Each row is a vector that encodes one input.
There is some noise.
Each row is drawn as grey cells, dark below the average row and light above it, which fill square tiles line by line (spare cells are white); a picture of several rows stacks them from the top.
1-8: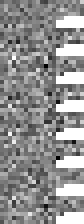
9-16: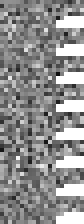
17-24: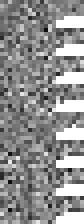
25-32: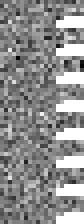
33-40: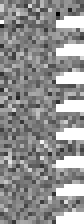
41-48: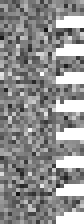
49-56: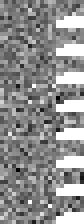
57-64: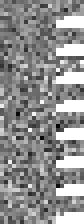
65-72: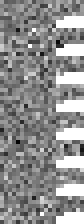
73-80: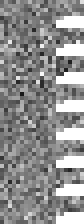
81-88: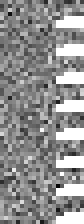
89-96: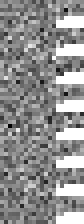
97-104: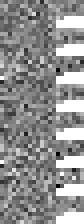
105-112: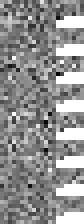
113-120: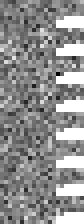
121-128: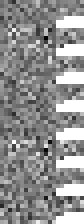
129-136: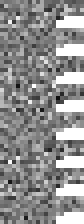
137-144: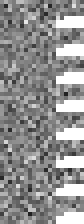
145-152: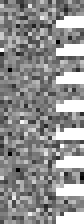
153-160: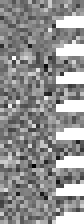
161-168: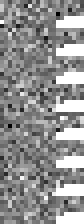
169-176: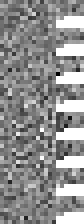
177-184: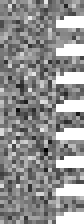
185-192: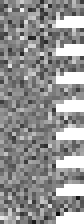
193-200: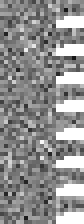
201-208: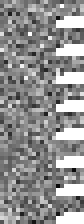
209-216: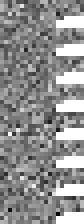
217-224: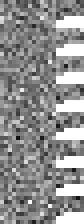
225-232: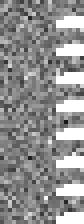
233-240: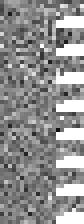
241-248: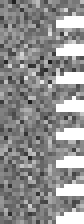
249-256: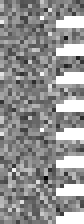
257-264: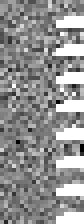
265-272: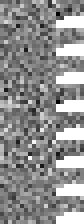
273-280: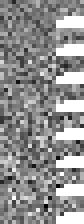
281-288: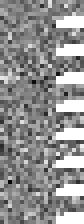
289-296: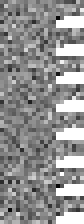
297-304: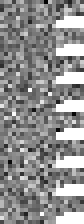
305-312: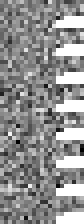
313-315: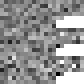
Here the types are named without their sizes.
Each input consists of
either a node of a tree, or four true/false values, or a list of points on a line.
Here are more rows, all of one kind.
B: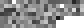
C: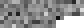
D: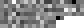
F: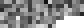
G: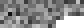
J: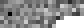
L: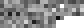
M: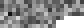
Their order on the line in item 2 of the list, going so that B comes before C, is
L, B, J, C, D, G, M, F.
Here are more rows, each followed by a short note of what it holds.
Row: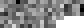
the empty list
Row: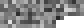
a list of two items
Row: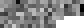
the empty list
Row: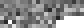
a list of two items
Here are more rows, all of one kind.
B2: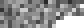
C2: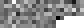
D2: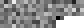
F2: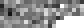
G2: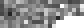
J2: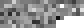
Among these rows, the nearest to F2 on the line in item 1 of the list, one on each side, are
G2 and J2.
